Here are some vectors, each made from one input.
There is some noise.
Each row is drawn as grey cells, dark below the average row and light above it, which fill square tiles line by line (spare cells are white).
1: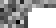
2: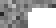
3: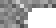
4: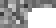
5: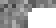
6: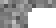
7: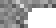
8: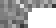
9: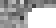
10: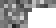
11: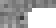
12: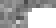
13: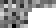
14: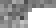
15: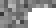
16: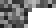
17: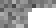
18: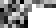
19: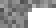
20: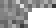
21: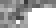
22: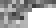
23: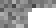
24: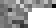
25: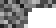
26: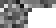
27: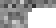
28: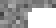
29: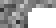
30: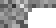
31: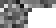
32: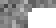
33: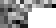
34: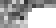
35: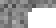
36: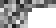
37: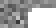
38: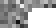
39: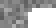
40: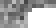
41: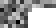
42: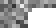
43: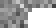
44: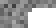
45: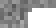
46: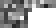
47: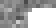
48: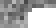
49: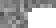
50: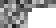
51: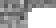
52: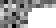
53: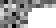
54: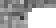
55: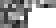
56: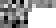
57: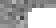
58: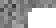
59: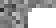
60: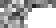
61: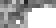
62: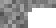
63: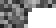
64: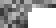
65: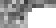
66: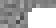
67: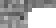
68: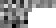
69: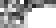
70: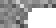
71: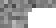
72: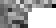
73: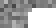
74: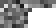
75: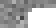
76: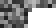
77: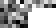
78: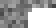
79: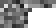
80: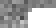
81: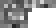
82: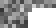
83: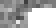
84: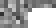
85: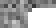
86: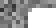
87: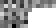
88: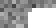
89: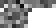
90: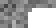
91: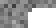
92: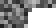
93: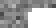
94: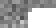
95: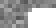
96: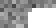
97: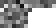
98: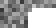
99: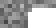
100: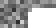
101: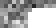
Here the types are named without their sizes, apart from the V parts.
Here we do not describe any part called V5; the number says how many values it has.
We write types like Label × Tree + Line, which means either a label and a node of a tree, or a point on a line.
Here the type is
Label + Line × List(V5).
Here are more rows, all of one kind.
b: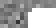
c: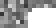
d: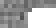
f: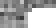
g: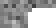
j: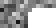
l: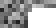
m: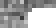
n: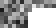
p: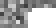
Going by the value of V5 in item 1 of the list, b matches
j and l.
